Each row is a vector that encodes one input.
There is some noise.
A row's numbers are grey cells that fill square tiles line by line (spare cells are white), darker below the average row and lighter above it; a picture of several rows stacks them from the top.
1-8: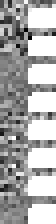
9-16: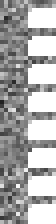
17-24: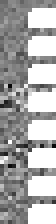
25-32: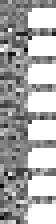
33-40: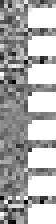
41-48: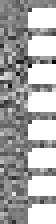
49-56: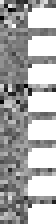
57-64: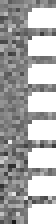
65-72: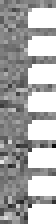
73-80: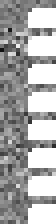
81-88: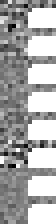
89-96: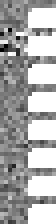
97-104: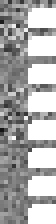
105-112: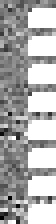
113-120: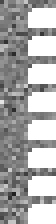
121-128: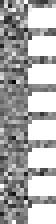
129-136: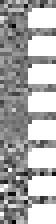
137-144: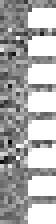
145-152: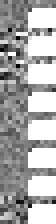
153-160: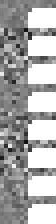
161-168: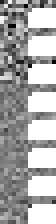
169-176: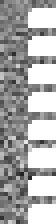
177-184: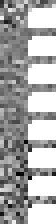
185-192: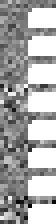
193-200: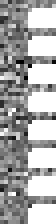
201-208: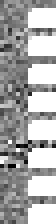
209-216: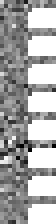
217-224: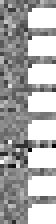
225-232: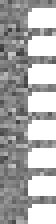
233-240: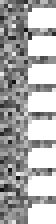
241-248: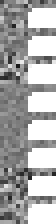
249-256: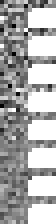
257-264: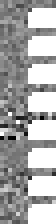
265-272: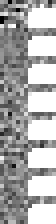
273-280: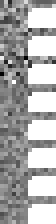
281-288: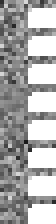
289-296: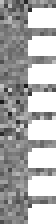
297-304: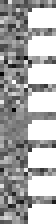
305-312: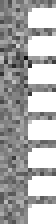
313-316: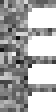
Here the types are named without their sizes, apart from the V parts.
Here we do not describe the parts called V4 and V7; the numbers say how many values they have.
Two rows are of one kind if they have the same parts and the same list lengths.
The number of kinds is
2.
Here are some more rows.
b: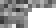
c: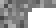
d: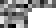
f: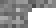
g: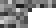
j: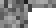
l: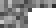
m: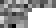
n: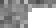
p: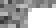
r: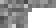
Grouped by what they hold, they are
b, f, g, j, l, n, p, r
c, d, m

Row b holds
a point on a line, a true/false value, a value of V4 and a value of V7.
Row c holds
a point on a circle, a true/false value, a value of V4 and a value of V7.
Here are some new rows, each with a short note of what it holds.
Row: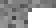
a point on a circle, a true/false value, a value of V4 and a value of V7
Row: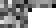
a point on a circle, a true/false value, a value of V4 and a value of V7
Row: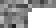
a point on a circle, a true/false value, a value of V4 and a value of V7
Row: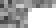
a point on a line, a true/false value, a value of V4 and a value of V7
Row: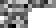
a point on a circle, a true/false value, a value of V4 and a value of V7
